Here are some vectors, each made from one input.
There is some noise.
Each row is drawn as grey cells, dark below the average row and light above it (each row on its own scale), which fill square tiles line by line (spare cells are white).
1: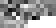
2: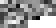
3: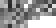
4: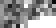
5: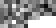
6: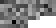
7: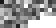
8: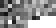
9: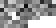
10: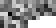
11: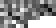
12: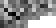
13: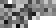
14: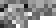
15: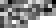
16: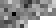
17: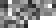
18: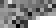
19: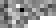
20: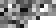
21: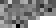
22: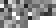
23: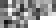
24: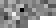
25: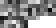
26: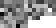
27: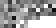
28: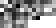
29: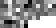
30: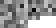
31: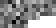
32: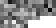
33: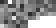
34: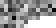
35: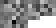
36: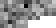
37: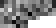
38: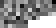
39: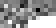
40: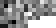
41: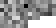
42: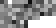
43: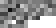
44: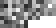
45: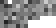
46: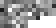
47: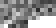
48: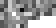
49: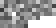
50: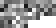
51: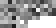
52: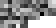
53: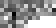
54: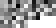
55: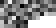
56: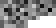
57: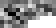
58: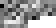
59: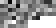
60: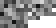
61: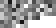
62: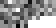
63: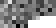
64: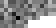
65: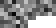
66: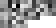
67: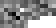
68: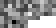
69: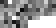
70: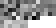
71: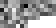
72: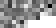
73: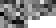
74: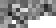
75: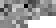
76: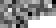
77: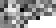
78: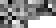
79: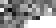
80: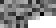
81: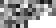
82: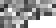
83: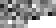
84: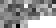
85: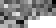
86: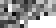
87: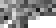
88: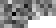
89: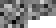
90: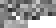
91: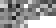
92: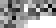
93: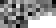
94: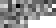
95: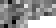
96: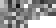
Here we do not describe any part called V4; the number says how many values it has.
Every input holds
a value of V4, together with either a point on a 6-point circle and a true/false value, or a point on a 5-point line.
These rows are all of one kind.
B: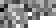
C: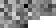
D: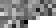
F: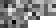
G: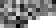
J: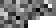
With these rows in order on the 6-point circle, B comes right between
F and J.
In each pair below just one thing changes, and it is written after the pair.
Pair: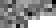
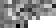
the true/false value
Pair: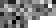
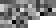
the place on the 6-point circle
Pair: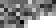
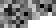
the place on the 6-point circle
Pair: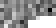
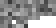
the place on the 6-point circle
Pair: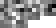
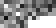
the true/false value
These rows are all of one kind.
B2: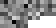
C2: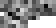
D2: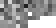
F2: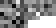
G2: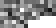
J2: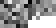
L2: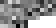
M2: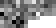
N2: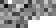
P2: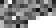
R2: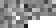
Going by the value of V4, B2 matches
F2 and M2.
